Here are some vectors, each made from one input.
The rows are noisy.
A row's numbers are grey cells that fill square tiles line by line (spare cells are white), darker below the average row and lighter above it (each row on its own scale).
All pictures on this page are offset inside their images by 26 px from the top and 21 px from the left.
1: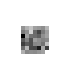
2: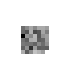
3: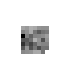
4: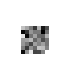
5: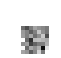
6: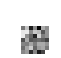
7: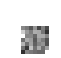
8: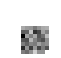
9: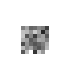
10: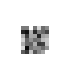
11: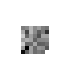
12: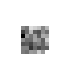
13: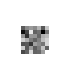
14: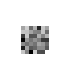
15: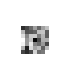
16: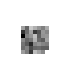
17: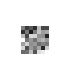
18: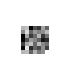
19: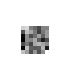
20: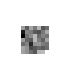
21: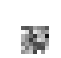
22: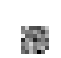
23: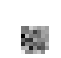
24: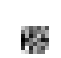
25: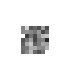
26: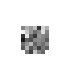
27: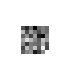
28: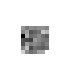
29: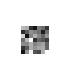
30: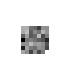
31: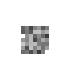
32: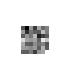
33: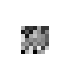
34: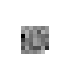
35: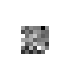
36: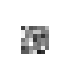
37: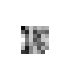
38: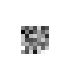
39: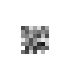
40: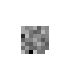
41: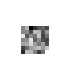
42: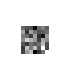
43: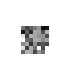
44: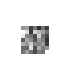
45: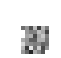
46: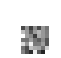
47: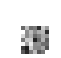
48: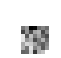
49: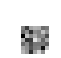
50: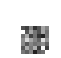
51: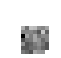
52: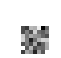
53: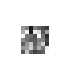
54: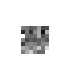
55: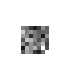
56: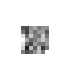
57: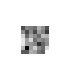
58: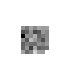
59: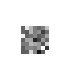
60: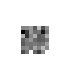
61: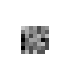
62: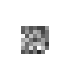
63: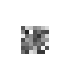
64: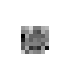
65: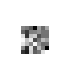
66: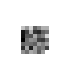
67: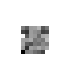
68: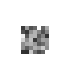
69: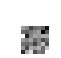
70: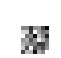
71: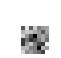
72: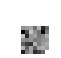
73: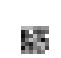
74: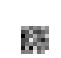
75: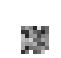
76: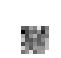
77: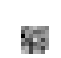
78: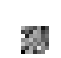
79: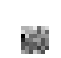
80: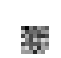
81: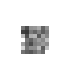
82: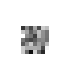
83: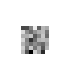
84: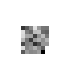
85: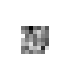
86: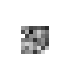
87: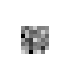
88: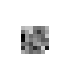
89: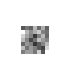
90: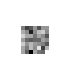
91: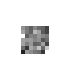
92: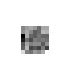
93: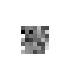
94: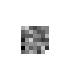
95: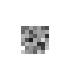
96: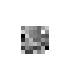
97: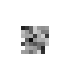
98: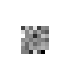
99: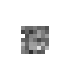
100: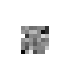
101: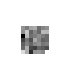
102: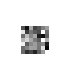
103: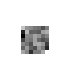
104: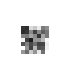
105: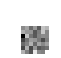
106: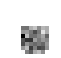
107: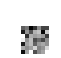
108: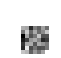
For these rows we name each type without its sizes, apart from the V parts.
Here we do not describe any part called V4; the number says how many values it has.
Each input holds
a list of items, each a true/false value and a value of V4.
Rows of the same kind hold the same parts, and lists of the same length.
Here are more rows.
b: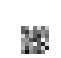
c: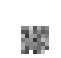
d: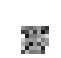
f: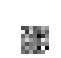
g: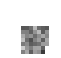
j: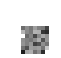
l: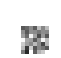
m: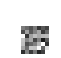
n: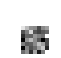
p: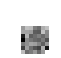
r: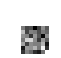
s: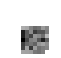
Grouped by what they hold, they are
b, c, d, g, j, l, m
f, r
n, p, s

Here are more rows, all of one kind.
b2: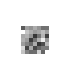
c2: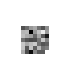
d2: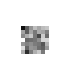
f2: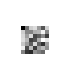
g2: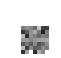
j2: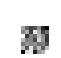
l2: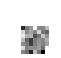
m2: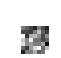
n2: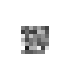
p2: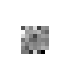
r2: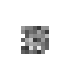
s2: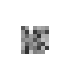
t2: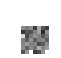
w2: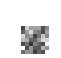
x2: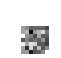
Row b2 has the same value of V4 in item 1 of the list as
f2, l2, p2 and w2.
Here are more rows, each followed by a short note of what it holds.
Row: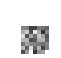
a list of two items
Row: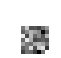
a list of two items
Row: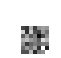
the empty list
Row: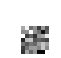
a list of two items
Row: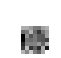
a list of one item
